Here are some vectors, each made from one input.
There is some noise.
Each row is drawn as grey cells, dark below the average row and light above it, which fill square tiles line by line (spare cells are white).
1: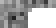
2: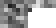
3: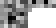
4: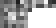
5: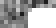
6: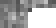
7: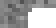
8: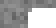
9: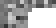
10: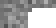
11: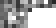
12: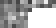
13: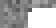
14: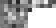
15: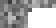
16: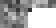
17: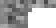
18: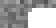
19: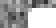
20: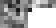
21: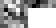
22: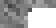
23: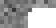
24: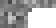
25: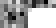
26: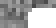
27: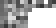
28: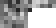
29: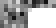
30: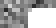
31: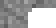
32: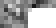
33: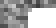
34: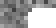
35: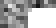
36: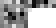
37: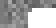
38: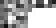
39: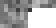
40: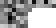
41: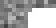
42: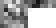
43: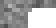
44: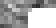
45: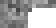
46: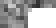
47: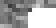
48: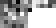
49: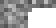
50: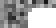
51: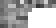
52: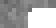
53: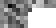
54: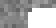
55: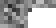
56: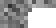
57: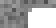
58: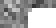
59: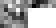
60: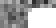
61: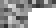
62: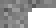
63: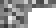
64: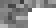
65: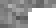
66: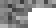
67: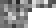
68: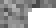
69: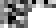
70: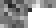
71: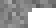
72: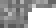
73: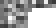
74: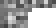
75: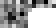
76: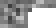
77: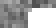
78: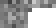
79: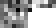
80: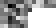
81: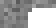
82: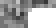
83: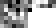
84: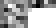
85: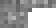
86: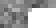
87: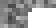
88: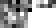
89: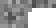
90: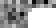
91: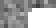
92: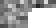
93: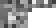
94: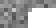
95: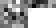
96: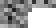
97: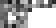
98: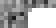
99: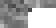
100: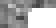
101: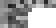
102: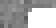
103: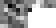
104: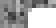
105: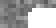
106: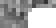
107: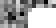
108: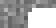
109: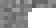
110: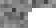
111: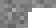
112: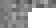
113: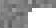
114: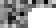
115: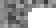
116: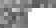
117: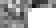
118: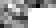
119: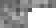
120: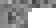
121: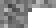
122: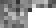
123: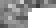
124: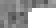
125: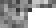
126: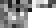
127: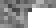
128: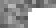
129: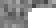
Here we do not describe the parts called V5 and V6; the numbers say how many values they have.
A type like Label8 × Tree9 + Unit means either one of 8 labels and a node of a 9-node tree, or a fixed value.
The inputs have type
Bool × Line4 × V5 × V6.
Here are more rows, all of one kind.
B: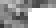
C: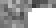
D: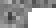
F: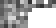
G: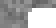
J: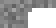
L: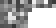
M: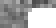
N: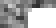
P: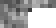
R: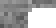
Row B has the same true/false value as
F and L.
